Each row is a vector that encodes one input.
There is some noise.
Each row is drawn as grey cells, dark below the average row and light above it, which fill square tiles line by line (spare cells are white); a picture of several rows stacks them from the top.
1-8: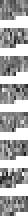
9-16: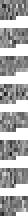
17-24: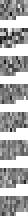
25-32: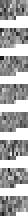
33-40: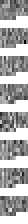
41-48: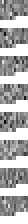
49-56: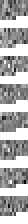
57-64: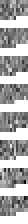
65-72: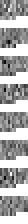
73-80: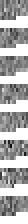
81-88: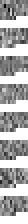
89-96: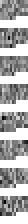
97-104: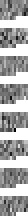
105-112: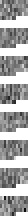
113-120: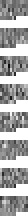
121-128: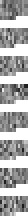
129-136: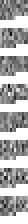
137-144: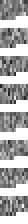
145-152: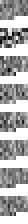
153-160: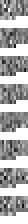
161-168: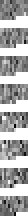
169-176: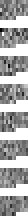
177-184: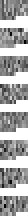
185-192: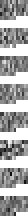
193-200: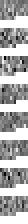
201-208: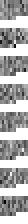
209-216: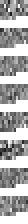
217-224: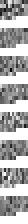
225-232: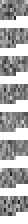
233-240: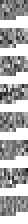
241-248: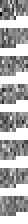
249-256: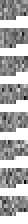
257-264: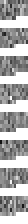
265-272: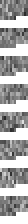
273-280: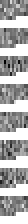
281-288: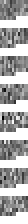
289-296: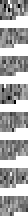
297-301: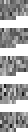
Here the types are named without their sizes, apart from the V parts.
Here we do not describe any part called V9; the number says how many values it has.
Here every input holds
a list of items, each a label and a value of V9.
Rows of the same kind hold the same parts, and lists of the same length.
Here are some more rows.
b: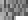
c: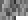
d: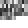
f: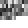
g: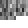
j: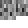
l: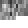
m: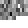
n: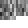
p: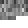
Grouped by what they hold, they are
b
c, l, p
d, f
g, j, m, n

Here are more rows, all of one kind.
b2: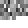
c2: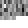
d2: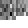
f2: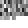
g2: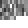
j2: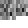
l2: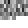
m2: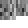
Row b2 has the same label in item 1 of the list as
j2 and l2.
